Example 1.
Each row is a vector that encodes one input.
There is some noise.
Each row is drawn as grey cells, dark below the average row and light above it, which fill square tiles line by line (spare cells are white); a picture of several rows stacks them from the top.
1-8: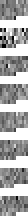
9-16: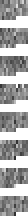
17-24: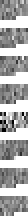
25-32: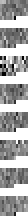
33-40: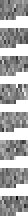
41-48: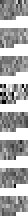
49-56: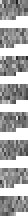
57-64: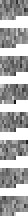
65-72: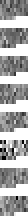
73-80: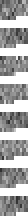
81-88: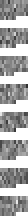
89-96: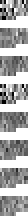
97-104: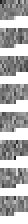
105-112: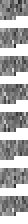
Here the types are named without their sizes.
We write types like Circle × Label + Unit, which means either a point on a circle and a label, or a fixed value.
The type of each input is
Bool × Label × Label + Unit.
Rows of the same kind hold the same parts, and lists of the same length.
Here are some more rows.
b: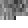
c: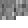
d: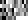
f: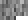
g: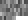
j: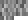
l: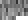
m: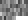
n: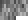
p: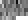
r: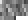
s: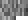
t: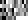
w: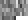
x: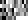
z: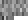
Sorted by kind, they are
b, c, f, g, j, l, m, n, p, r, s, w, z
d, t, x

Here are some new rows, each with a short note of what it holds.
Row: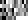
a fixed value
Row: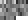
two labels and a true/false value
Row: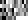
a fixed value
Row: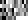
a fixed value
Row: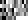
a fixed value
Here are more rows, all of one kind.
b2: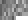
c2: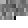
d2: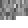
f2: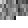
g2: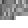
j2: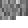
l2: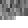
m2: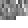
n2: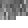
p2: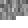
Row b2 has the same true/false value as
d2, g2, m2 and p2.
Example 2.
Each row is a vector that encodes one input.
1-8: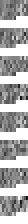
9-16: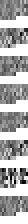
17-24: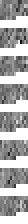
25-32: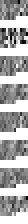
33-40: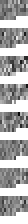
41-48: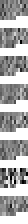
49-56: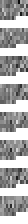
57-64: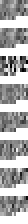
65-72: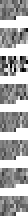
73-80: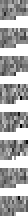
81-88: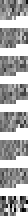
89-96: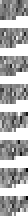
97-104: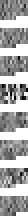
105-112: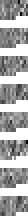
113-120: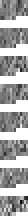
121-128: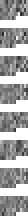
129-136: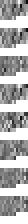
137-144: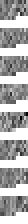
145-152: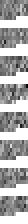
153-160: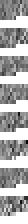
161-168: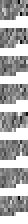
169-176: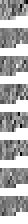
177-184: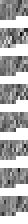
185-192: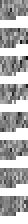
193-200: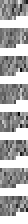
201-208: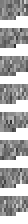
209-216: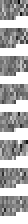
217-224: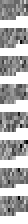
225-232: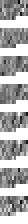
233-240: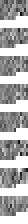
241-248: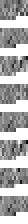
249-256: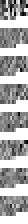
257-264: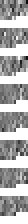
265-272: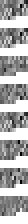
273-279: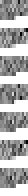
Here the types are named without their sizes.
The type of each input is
List(Line).
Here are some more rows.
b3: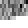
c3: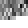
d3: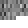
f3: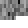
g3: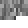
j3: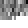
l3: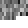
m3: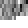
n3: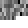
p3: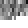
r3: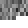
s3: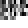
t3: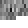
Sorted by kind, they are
b3, c3, j3, m3, p3
d3, g3, r3
f3, l3, n3, t3
s3

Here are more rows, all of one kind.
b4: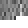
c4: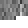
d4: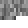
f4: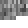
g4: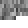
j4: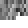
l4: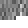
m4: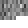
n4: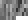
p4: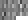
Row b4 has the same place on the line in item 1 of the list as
c4, l4, m4 and p4.
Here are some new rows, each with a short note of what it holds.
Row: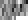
a list of one item
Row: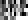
the empty list
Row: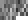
a list of two items
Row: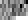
a list of one item
